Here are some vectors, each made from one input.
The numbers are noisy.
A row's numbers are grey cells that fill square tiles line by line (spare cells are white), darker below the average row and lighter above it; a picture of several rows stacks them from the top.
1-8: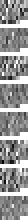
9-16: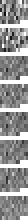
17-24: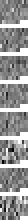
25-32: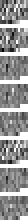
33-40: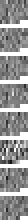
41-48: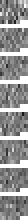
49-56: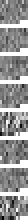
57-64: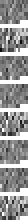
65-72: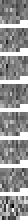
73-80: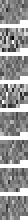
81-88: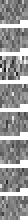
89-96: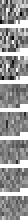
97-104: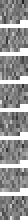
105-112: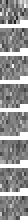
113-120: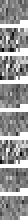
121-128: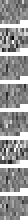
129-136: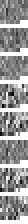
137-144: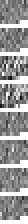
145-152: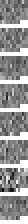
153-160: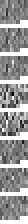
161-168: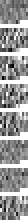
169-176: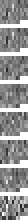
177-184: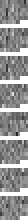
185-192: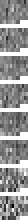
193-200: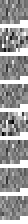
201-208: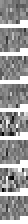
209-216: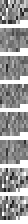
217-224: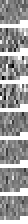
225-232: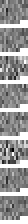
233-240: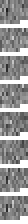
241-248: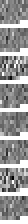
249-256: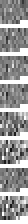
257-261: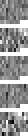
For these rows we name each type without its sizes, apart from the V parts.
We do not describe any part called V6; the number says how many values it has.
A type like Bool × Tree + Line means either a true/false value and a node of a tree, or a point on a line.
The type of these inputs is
(Bool × V6 + Line) × Line + Circle.
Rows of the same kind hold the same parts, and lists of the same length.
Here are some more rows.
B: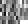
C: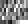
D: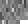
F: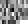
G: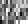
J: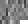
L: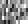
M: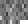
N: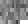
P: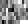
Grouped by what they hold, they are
B, C, F, G, L, P
D, J
M, N

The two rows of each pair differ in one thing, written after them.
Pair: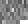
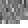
the value of V6
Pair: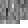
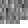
the place on the line
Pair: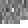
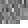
the value of V6
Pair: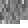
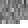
the true/false value
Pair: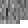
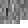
the value of V6
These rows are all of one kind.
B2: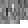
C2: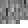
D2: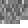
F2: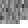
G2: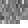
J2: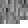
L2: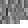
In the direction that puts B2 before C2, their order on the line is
L2, B2, C2, J2, F2, G2, D2.
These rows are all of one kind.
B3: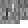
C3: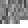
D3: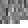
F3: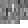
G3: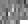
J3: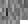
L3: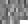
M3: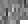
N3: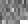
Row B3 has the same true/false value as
F3 and J3.
